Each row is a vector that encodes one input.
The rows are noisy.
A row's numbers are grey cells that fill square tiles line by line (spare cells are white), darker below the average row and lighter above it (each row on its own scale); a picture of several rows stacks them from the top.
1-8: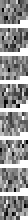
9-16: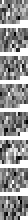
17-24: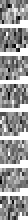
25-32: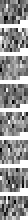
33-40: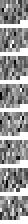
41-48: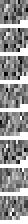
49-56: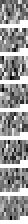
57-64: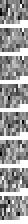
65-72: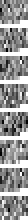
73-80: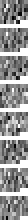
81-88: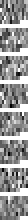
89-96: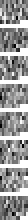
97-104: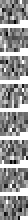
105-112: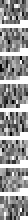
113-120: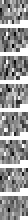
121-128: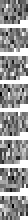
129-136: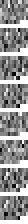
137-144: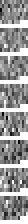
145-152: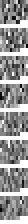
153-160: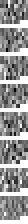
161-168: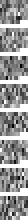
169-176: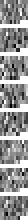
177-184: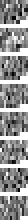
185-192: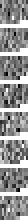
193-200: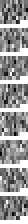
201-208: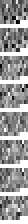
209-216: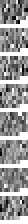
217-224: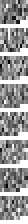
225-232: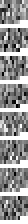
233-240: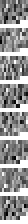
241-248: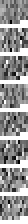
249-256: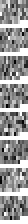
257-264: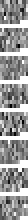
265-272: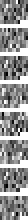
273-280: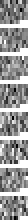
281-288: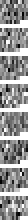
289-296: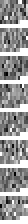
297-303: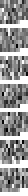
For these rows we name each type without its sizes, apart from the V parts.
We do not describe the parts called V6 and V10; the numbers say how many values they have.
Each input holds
either a label, or a point on a line, or a node of a tree, a value of V6 and a value of V10.
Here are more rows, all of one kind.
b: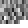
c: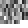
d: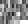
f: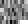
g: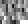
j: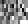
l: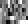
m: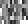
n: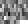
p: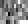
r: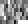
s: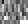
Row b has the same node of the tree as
d, f, l and p.
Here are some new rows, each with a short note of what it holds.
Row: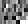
a point on a line
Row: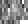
a label
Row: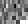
a point on a line
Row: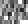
a node of a tree, a value of V6 and a value of V10
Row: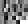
a point on a line
